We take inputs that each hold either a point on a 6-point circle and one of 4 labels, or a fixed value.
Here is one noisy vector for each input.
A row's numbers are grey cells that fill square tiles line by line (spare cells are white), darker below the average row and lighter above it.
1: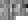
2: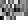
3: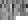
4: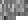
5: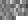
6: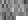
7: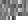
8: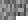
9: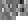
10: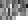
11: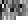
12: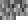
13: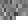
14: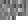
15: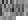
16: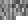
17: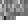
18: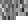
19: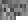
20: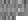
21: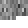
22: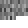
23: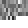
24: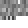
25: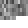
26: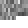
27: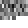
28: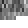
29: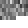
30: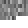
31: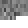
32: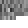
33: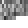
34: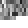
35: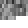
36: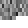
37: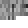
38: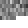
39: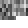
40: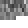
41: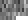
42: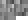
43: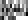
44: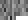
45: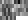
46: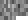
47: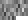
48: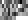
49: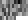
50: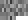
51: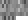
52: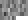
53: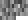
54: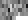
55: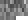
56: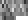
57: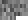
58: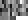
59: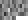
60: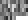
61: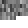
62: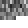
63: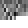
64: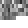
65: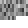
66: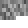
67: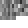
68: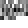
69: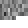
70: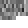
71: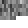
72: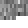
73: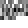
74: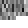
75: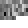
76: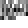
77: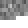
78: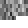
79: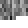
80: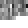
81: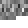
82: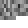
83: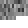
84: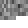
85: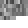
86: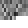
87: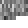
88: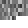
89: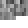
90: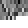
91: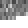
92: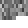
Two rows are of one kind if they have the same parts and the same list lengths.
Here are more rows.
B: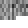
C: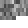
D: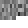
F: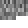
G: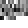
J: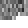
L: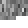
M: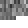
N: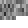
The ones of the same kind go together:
B, C, D, F, J, L, M, N
G

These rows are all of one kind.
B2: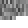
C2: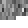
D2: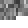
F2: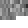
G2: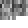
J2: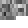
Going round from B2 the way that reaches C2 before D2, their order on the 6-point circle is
B2, C2, G2, F2, J2, D2.
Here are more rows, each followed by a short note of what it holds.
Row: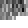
a point on a 6-point circle and one of 4 labels
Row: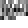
a fixed value
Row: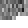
a point on a 6-point circle and one of 4 labels
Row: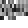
a fixed value
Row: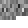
a point on a 6-point circle and one of 4 labels
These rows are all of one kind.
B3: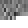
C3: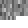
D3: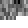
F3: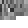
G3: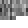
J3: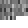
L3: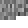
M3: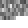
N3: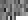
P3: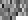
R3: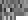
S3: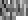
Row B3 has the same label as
L3 and N3.
